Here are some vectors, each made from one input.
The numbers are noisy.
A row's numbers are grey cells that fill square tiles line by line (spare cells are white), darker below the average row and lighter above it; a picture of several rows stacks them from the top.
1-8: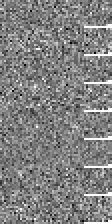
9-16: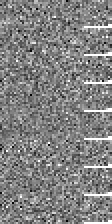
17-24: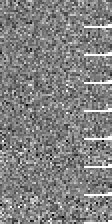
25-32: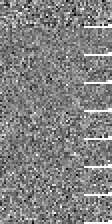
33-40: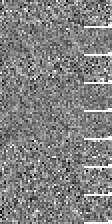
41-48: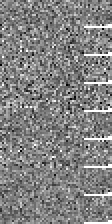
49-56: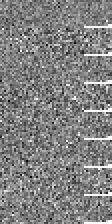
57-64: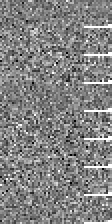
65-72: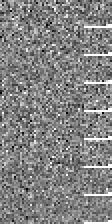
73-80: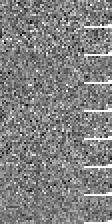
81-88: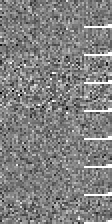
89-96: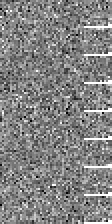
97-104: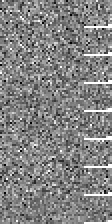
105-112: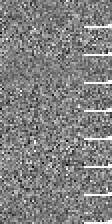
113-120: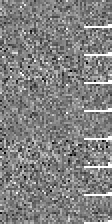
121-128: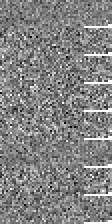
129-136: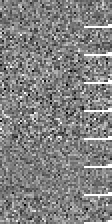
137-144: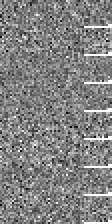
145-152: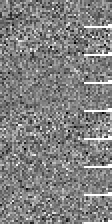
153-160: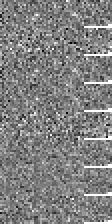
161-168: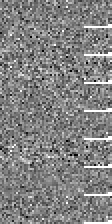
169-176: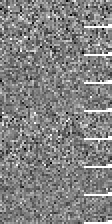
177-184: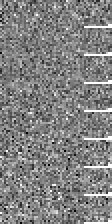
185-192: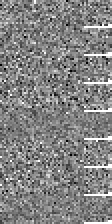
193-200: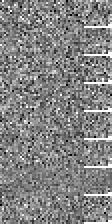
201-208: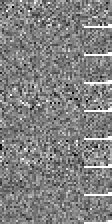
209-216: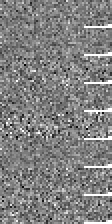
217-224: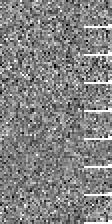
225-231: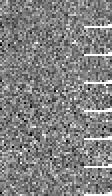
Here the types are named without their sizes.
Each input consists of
either a label and a point on each of two lines, or a node of a tree.
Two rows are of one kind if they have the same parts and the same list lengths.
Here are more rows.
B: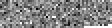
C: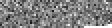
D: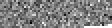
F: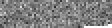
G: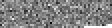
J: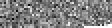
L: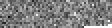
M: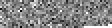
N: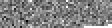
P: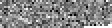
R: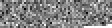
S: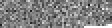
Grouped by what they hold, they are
B, M, P
C, D, F, G, J, L, N, R, S

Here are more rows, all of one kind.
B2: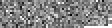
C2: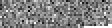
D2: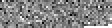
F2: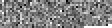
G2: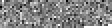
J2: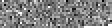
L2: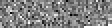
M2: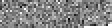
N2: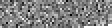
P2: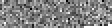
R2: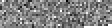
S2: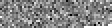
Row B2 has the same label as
F2, R2 and S2.
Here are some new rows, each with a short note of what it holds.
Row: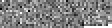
a label and a point on each of two lines
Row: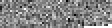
a label and a point on each of two lines
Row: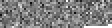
a node of a tree
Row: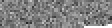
a node of a tree
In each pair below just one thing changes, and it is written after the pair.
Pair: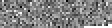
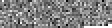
the label
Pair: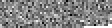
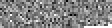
the label
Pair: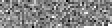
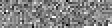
the label
